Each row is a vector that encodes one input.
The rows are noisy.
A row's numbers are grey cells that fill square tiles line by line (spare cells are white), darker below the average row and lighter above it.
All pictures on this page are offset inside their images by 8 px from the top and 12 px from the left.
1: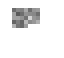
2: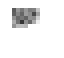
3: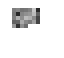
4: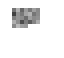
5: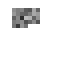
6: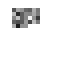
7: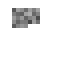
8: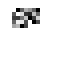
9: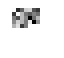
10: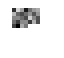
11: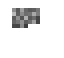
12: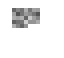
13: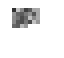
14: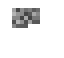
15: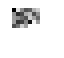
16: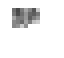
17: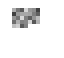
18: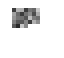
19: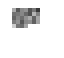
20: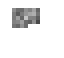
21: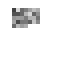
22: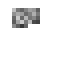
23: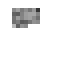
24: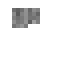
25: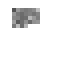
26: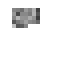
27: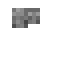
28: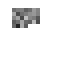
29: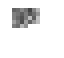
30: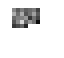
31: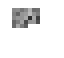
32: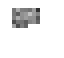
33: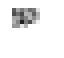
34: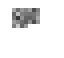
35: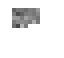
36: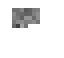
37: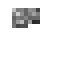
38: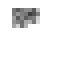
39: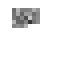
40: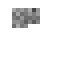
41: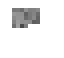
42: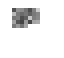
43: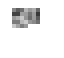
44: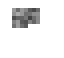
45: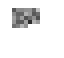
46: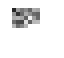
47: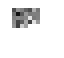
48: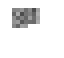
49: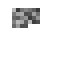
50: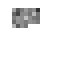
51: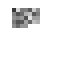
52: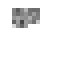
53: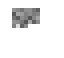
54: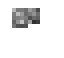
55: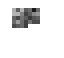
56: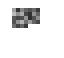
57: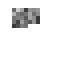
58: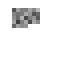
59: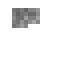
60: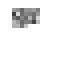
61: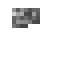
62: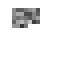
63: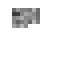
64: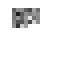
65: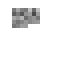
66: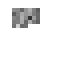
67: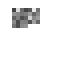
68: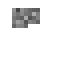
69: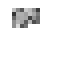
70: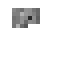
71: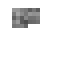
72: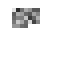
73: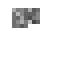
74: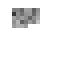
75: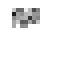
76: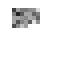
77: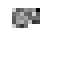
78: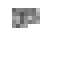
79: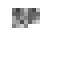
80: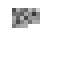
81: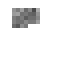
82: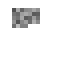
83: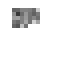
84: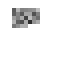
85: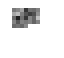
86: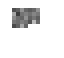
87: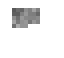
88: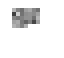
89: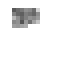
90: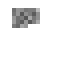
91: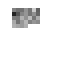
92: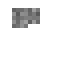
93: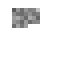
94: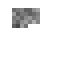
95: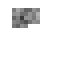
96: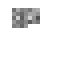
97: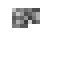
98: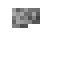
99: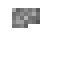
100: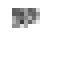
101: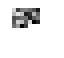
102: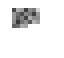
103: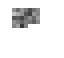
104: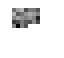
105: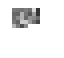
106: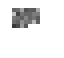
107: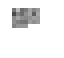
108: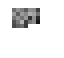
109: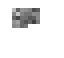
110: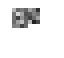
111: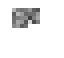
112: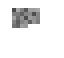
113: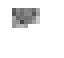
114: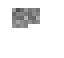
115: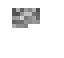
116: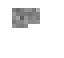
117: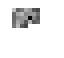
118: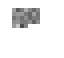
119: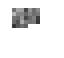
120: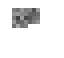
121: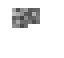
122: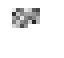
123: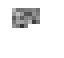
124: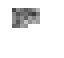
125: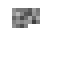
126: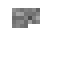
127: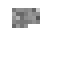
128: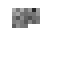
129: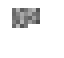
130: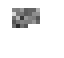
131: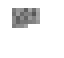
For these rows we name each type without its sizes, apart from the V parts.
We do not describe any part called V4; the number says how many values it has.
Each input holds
a value of V4, together with either a point on a line, or four true/false values.
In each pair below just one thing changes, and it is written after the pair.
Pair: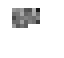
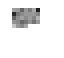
the place on the line
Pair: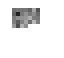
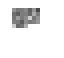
the value of V4
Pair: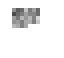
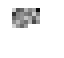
the place on the line
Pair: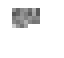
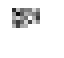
the place on the line
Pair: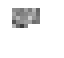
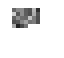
the place on the line
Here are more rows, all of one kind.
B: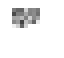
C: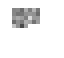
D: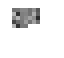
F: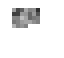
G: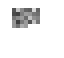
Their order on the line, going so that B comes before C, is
G, F, D, B, C.
